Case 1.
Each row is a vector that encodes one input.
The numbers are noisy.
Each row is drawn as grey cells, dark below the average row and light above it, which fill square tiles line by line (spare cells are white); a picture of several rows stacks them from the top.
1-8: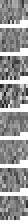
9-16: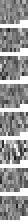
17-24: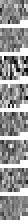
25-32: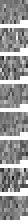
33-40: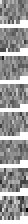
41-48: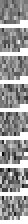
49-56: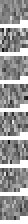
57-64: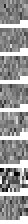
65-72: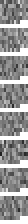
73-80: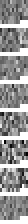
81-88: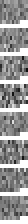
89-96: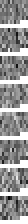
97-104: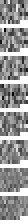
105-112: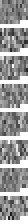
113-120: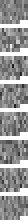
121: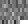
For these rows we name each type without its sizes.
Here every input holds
a point on a line and a node of a tree.
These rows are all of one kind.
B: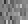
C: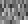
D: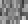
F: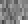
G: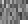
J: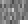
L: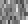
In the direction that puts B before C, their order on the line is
F, L, B, G, J, C, D.
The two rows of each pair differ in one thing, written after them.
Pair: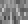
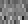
the place on the line
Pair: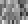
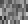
the place on the line
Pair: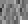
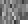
the node of the tree
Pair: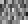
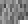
the node of the tree
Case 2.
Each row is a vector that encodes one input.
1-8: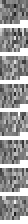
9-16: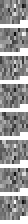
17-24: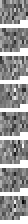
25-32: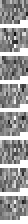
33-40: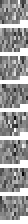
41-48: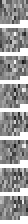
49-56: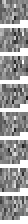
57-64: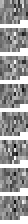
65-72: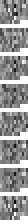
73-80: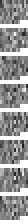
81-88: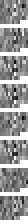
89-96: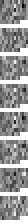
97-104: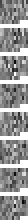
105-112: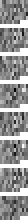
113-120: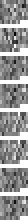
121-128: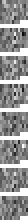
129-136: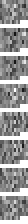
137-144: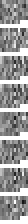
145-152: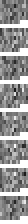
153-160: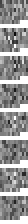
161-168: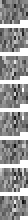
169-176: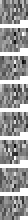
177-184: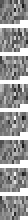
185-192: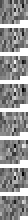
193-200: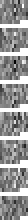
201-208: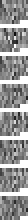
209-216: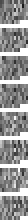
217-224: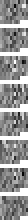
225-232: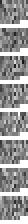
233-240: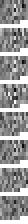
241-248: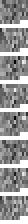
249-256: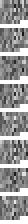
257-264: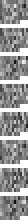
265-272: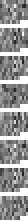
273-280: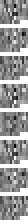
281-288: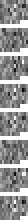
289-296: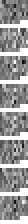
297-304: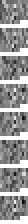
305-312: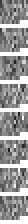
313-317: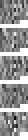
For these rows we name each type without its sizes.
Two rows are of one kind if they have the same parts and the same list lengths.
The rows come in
2 kinds.
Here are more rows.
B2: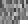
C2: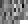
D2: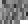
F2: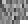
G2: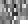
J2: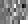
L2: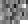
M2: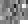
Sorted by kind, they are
B2, C2, D2, F2, J2, L2, M2
G2

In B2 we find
a point on a circle and a true/false value.
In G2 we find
a true/false value.
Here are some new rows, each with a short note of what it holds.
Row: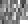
a true/false value
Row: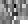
a true/false value
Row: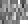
a true/false value
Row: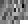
a point on a circle and a true/false value
